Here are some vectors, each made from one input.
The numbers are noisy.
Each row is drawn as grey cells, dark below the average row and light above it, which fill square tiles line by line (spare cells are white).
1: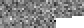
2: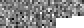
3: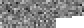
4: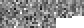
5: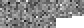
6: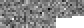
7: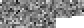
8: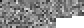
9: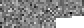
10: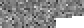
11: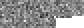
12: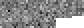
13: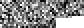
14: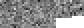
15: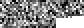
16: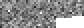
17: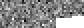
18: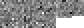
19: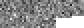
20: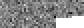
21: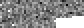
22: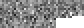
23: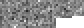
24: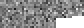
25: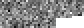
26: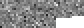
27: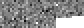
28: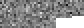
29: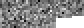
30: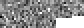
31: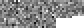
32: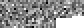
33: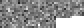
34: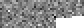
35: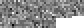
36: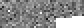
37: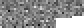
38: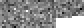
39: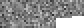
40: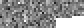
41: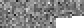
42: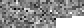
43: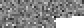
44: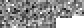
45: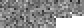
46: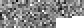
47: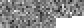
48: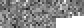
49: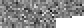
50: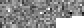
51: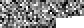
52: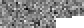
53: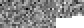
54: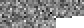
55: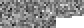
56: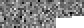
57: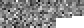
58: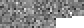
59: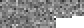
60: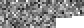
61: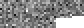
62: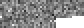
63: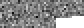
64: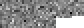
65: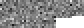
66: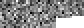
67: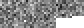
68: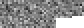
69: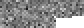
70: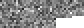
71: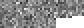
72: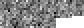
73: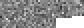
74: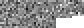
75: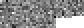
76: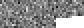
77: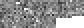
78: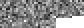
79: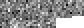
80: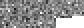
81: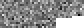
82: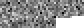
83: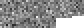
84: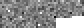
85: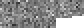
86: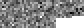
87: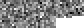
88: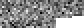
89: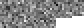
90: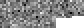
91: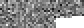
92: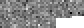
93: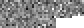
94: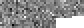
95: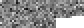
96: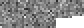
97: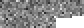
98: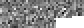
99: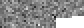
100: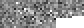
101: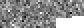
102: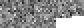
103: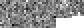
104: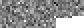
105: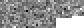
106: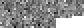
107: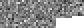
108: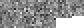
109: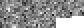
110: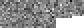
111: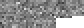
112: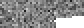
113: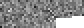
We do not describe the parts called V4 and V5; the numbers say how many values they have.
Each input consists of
either a point on each of three 6-point circles, a value of V4 and a value of V5, or a fixed value.
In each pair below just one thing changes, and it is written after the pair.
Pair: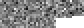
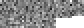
the value of V4
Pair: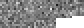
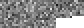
the value of V5
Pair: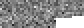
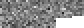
the value of V4
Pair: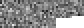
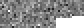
the place on one of the three 6-point circles
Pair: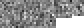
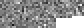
the place on one of the three 6-point circles
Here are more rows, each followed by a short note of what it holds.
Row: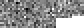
a point on each of three 6-point circles, a value of V4 and a value of V5
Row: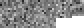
a point on each of three 6-point circles, a value of V4 and a value of V5
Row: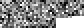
a fixed value
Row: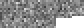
a point on each of three 6-point circles, a value of V4 and a value of V5
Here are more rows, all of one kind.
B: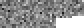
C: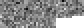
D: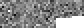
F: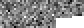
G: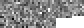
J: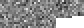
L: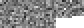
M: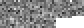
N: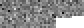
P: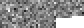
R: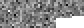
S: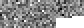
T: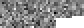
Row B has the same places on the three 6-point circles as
L and N.
